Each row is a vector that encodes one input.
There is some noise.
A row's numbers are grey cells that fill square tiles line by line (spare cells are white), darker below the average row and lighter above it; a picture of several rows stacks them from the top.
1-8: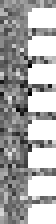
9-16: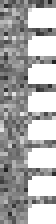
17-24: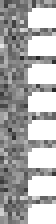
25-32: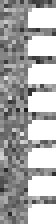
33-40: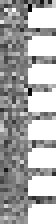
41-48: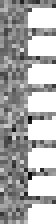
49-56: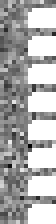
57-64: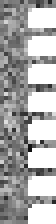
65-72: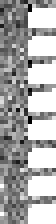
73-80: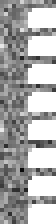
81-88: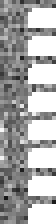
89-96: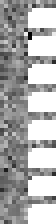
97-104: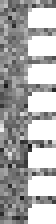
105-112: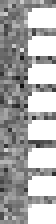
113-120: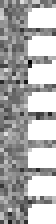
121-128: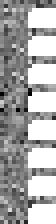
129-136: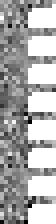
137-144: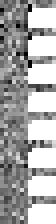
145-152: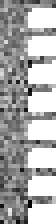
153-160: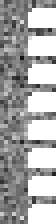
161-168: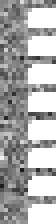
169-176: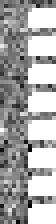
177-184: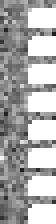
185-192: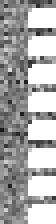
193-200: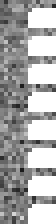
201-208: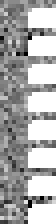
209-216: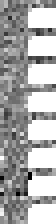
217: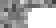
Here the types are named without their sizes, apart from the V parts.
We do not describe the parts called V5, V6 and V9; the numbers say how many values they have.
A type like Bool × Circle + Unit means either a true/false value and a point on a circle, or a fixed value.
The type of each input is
(Circle + Line × (Line + V5) × V6) × V9.
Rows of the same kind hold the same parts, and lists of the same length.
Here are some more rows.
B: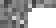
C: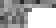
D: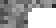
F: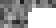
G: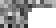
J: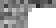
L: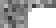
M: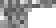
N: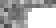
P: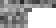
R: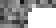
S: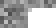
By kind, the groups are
B, C, D, J, L, M, N, R, S
F, P
G

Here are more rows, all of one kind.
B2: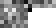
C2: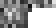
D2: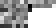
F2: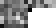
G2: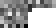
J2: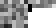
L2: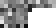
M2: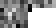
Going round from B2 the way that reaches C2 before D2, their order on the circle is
B2, C2, M2, G2, L2, D2, F2, J2.
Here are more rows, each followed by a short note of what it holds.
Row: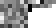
a point on a circle and a value of V9
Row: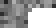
a point on a line, a value of V5, a value of V6 and a value of V9
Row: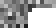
a point on a circle and a value of V9
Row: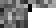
a point on a circle and a value of V9
